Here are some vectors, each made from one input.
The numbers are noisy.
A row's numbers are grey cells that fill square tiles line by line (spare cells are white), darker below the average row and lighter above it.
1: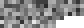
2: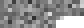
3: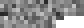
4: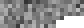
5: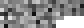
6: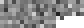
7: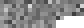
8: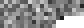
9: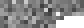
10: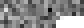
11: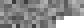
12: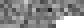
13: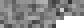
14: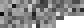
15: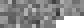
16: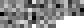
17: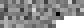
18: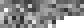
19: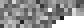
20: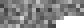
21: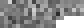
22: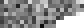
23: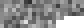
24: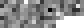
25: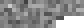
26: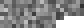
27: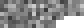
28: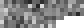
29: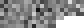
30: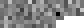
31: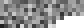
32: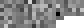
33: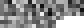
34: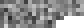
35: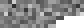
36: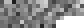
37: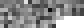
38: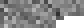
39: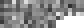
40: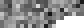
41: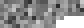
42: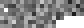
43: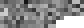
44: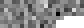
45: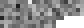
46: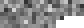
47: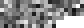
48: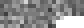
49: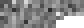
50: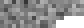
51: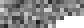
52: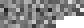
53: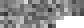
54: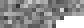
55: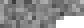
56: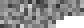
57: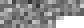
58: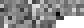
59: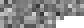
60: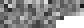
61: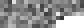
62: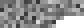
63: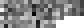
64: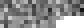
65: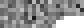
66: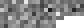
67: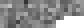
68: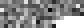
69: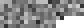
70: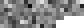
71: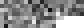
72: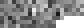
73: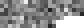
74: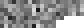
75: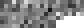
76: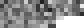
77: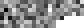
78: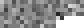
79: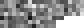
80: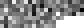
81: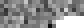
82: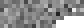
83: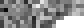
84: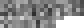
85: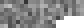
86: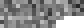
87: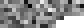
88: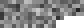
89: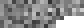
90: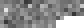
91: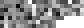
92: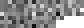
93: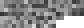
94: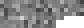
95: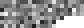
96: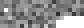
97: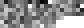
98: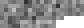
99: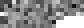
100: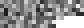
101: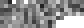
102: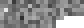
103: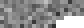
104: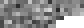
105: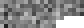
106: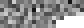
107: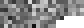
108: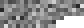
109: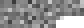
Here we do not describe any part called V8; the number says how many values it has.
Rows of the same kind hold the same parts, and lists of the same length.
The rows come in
2 kinds.
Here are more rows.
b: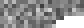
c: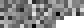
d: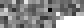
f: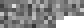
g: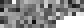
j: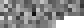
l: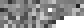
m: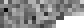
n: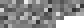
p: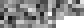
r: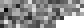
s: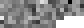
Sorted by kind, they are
b, c, j, l, m, p, r, s
d, f, g, n

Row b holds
a true/false value and a value of V8.
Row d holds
a point on a 4-point line and a true/false value.
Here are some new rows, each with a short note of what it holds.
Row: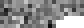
a point on a 4-point line and a true/false value
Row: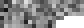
a point on a 4-point line and a true/false value
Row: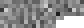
a true/false value and a value of V8
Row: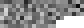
a true/false value and a value of V8
